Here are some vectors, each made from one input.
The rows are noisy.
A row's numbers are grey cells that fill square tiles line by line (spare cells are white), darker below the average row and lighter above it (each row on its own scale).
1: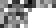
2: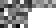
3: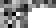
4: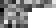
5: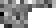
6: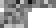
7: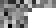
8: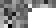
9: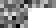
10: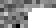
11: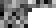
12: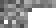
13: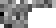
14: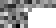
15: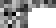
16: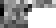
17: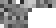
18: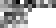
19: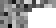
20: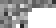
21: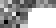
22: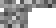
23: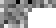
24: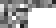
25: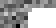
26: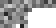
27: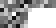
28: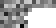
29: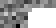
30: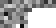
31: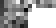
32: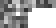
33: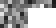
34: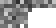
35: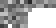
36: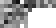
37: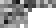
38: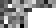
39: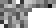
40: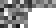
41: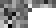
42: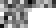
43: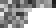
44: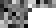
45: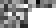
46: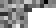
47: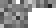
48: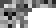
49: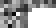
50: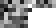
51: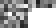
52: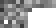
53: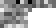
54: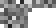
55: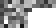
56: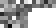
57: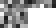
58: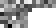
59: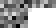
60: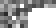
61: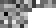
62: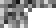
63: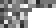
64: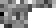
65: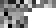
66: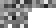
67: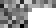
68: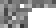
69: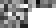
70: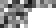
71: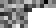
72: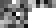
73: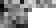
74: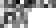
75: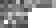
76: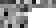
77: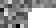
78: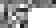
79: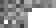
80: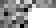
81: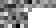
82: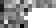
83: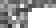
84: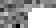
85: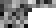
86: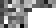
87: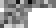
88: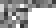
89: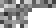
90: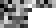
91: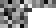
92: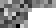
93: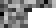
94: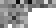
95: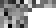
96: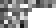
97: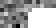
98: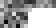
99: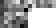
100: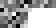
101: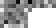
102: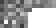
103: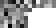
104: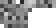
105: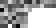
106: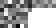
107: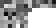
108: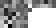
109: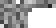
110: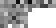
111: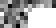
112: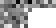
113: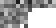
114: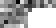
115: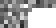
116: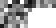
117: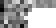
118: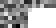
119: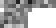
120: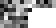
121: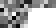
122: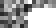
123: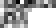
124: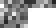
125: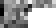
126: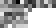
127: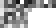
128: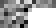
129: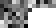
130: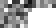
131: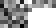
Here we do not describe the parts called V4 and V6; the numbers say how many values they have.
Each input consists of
a true/false value and a value of V4, together with either a point on a 5-point line, or a value of V6.
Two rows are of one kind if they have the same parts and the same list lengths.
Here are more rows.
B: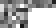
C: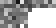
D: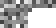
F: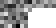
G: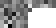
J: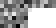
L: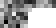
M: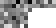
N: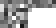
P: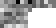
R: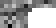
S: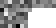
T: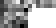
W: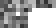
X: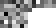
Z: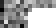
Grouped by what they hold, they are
B, D, G, N, R, T, W, X, Z
C, F, J, L, M, P, S

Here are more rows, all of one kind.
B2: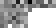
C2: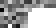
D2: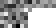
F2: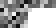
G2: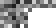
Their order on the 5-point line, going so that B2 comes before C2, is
B2, G2, D2, C2, F2.
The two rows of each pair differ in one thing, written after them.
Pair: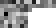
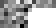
the value of V6
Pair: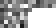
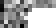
the value of V6
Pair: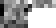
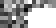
the true/false value
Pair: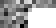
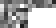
the value of V6
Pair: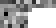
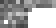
the true/false value
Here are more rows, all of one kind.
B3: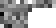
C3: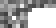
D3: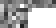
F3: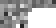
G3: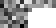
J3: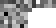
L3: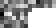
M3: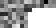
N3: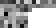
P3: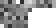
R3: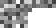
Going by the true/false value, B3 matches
L3 and P3.
